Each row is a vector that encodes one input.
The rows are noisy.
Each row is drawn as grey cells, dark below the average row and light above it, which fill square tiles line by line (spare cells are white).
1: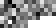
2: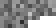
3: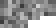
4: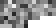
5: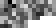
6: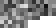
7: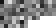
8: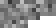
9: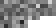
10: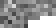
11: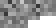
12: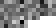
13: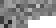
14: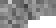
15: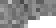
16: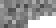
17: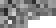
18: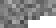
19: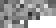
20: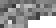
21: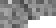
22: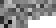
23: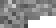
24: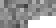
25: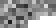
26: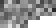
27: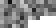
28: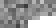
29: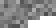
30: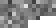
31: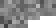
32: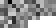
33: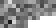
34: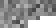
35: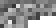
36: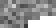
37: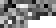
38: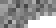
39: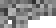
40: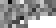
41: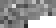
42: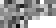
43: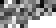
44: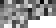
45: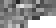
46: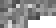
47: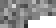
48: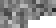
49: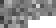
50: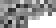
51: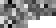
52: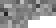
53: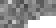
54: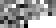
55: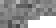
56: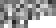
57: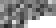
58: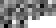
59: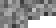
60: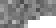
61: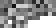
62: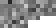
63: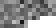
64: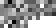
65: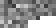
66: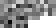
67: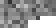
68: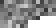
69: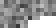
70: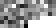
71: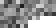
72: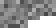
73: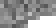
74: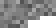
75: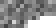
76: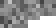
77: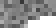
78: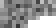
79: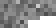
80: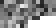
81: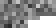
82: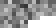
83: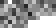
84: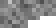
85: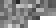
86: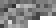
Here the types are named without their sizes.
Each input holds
either a point on a circle, or a node of a tree.
